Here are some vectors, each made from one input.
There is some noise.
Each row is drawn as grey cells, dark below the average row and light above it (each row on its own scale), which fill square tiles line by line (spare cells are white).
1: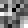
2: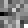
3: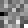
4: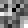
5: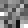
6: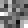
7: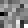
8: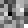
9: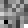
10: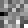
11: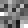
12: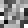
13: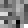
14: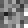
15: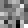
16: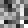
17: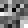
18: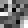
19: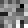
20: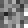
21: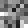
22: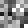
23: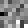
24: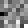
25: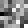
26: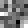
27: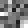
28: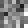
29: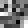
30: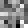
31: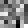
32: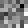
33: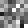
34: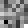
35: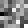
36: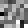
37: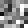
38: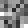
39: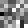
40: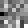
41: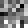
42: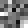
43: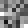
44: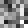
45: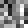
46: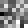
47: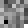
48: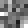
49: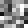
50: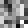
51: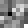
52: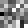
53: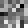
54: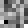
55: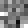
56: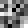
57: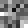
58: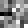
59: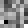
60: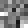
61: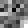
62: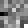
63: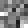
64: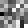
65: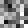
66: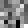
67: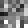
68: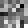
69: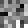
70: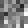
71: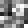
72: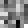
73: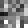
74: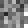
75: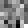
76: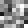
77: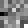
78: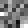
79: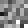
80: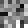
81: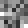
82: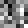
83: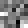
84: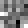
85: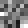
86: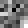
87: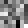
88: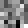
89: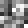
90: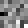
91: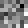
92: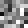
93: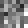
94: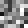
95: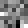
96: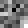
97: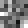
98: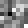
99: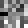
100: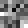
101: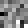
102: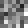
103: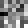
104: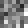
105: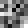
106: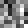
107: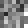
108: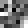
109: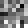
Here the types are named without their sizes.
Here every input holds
a point on a line and a node of a tree.
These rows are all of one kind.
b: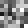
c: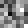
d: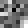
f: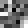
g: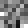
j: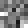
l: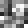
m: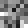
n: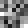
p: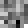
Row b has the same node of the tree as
c, d and j.
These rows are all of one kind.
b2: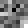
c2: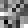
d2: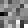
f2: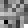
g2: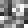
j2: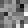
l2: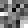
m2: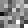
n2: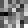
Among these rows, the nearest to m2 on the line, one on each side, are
d2 and g2.
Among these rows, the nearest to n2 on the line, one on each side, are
d2 and j2.
